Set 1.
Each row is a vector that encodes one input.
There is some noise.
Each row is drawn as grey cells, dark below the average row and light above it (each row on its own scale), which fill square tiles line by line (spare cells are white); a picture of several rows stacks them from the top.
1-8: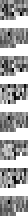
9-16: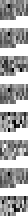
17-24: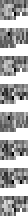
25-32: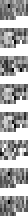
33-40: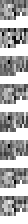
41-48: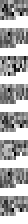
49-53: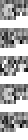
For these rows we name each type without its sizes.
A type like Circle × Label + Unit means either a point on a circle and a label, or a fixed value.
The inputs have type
Line.
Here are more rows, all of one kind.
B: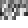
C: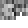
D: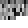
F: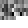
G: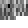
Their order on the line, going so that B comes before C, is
F, G, B, C, D.
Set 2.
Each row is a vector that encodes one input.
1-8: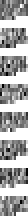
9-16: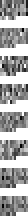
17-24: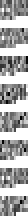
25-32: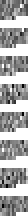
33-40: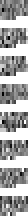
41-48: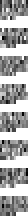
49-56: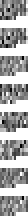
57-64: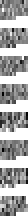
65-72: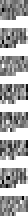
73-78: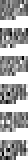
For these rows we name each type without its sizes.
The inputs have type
Bool × Bool × Bool × Bool.
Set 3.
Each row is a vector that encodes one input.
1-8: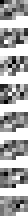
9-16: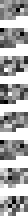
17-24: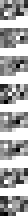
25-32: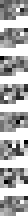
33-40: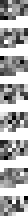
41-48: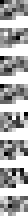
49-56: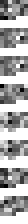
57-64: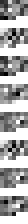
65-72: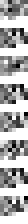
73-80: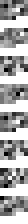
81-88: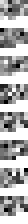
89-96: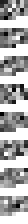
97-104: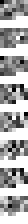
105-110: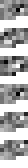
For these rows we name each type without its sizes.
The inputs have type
Bool × Bool × Bool × Bool.
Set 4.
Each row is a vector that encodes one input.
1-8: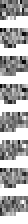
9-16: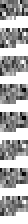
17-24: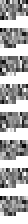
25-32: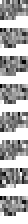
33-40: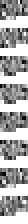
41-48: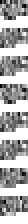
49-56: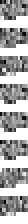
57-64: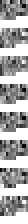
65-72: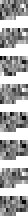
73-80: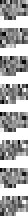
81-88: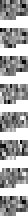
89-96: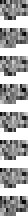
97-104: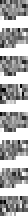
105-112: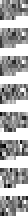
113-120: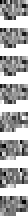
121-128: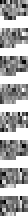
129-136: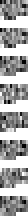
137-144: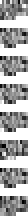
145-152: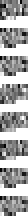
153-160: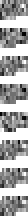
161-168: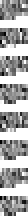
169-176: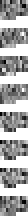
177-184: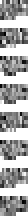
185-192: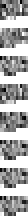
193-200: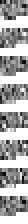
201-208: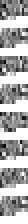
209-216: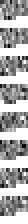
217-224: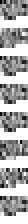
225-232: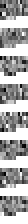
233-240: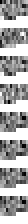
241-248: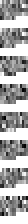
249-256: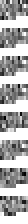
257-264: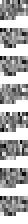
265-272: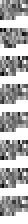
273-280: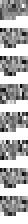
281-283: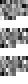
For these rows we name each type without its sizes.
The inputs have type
Line.
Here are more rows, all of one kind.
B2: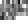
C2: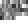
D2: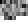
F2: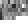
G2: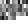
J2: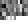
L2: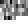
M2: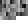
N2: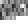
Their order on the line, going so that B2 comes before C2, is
G2, B2, C2, F2, N2, J2, M2, D2, L2.
